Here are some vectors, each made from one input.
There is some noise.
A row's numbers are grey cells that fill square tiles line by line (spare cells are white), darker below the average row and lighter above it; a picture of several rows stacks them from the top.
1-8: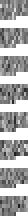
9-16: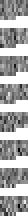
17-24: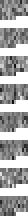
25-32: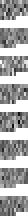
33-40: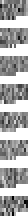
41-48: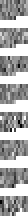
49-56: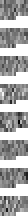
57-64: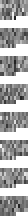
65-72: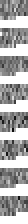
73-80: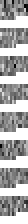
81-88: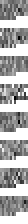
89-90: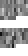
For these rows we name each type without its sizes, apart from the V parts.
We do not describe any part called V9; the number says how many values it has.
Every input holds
a point on a line, together with either a point on a line, or a value of V9.
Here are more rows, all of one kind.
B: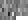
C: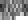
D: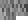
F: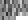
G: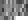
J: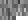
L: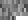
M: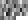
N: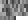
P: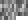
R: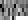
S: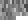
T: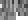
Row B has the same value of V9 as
F, G, L and P.
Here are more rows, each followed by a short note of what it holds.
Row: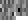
a point on each of two lines
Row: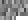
a point on each of two lines
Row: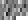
a point on a line and a value of V9
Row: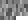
a point on a line and a value of V9
